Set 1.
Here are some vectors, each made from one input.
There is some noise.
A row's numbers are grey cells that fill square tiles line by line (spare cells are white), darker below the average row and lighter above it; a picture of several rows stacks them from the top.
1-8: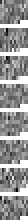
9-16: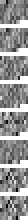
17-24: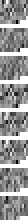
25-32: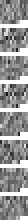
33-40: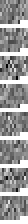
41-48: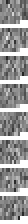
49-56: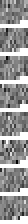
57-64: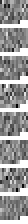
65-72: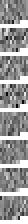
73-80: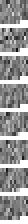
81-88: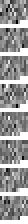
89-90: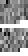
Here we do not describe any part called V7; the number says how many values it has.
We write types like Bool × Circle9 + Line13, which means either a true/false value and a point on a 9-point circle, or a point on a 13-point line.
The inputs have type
List2(Line5) × V7.
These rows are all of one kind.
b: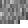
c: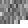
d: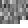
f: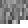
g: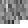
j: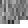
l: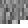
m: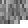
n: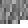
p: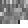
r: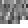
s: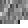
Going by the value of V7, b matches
f, j, l and n.
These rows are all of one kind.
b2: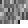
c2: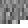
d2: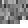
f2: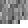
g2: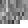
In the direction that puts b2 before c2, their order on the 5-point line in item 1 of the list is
g2, d2, b2, f2, c2.
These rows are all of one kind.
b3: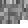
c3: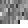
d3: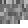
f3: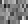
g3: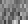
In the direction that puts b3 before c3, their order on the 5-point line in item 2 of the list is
d3, b3, g3, f3, c3.
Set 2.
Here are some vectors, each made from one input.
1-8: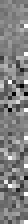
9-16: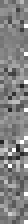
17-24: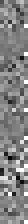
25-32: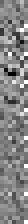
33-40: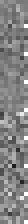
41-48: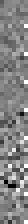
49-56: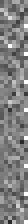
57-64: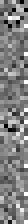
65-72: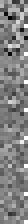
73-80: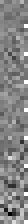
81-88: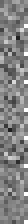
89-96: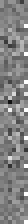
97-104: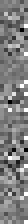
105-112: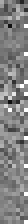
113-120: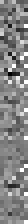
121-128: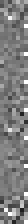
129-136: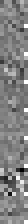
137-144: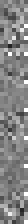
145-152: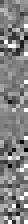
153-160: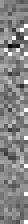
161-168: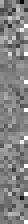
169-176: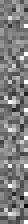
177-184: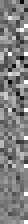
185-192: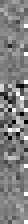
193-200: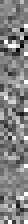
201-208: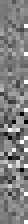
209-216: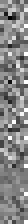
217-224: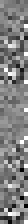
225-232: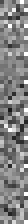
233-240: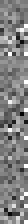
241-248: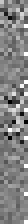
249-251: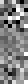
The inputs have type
(Label8 + Line11) × Line11 × Line11.
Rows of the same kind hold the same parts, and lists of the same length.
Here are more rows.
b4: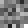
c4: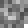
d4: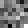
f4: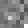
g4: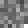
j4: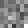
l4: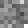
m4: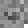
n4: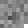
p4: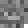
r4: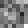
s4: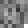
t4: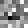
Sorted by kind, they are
b4, d4, g4, l4, p4, r4, s4
c4, f4, j4, m4, n4, t4

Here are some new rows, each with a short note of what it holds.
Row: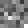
a point on each of three 11-point lines
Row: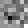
one of 8 labels and a point on each of two 11-point lines
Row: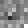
a point on each of three 11-point lines
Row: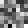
one of 8 labels and a point on each of two 11-point lines
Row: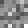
a point on each of three 11-point lines
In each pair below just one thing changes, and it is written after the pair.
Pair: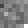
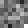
the label
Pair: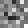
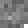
the place on one of the two 11-point lines
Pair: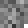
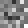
the place on one of the two 11-point lines
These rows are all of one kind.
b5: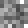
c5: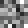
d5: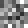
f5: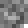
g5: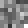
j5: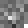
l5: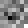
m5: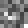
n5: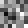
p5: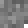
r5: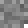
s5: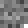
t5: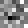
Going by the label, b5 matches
n5 and r5.
